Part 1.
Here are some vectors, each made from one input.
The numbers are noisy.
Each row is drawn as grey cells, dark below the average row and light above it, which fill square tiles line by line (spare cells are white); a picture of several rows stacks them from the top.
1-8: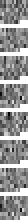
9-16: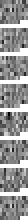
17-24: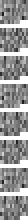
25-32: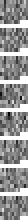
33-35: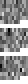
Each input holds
either a point on a 4-point line, or a point on a 5-point line.
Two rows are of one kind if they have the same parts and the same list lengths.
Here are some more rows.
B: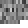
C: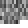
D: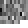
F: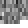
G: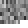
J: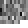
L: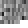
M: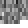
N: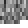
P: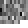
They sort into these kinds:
B, D, G, J, L, P
C, F, M, N

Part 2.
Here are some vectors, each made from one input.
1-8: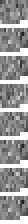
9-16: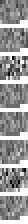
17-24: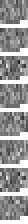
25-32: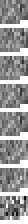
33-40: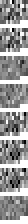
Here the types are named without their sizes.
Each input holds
either a label, or three true/false values.
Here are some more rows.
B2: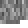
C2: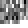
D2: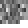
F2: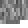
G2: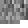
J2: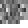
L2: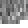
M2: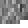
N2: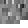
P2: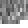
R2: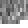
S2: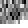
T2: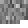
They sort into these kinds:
B2, F2, G2, L2, M2, N2, P2, R2, T2
C2, D2, J2, S2

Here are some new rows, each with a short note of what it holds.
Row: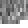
three true/false values
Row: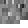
three true/false values
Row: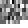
a label
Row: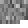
three true/false values
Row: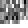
a label
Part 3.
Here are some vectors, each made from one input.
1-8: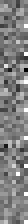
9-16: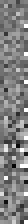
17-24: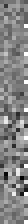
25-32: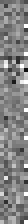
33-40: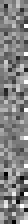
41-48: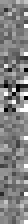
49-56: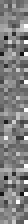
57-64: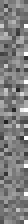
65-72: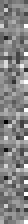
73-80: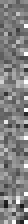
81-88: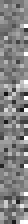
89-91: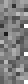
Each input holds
either one of 8 labels, or three true/false values.
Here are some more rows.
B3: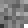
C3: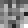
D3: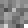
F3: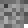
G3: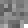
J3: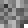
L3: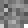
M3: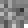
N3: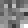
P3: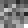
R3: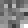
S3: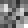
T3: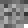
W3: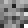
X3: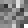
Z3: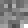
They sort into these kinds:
B3, C3, D3, G3, N3, R3, S3, W3, Z3
F3, J3, L3, M3, P3, T3, X3

